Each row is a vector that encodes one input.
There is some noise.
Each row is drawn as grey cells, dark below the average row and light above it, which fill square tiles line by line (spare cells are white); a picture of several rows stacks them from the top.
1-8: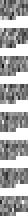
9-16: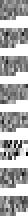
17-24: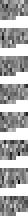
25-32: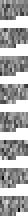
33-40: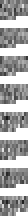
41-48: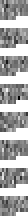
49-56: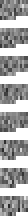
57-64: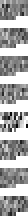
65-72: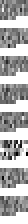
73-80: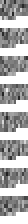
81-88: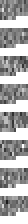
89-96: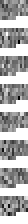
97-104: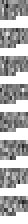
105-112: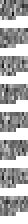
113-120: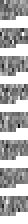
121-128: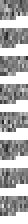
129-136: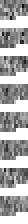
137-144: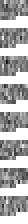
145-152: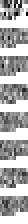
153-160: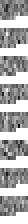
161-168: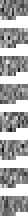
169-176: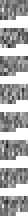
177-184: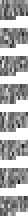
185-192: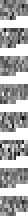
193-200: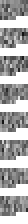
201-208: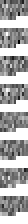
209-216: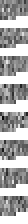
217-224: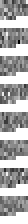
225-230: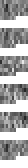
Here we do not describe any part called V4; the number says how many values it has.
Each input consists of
a list of up to two items, each a true/false value and a value of V4.
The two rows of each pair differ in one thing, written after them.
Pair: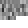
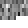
the true/false value in item 1 of the list
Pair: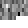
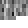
the value of V4 in item 2 of the list
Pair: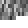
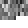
the value of V4 in item 1 of the list
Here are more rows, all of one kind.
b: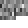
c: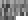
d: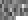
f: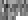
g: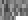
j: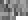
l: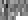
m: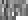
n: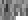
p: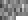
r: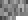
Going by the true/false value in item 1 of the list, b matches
d, p and r.
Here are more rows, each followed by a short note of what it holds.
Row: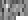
a list of two items
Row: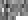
a list of one item
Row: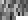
a list of two items
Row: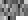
a list of two items
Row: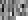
a list of two items
